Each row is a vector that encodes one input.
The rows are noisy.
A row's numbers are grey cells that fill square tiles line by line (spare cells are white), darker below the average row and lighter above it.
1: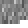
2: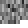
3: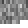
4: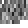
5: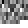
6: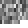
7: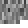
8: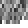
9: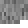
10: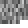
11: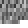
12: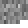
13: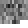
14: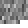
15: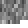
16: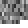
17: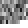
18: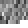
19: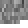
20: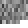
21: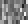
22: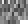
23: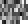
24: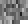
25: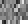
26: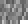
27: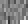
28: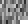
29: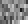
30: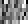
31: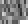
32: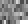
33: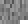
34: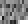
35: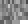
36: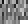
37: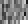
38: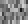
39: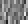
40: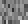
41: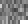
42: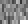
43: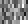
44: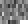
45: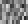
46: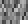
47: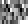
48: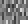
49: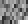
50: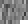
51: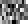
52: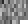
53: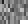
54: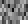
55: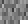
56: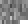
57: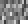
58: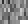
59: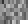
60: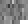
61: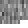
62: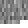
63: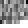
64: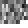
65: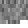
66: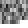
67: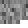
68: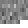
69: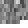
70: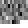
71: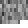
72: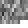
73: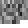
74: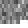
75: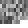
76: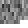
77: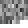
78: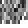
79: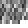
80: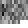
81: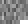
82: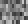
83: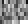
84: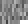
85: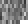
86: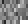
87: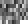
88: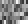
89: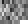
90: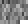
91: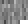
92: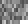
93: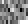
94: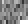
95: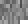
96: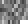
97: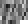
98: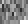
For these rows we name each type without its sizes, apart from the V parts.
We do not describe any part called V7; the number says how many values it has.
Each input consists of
either a point on a line, or a node of a tree, or a value of V7.
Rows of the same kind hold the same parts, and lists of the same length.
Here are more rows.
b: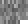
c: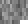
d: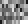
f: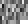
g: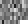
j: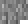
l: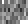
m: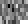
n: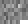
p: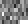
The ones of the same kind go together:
b, j, l, m, n
c, d, f
g, p

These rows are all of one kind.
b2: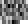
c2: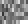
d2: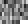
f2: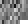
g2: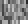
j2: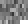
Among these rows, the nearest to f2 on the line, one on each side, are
d2 and g2.
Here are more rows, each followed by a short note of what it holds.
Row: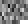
a value of V7
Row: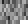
a point on a line
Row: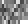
a point on a line
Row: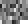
a point on a line
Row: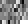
a point on a line
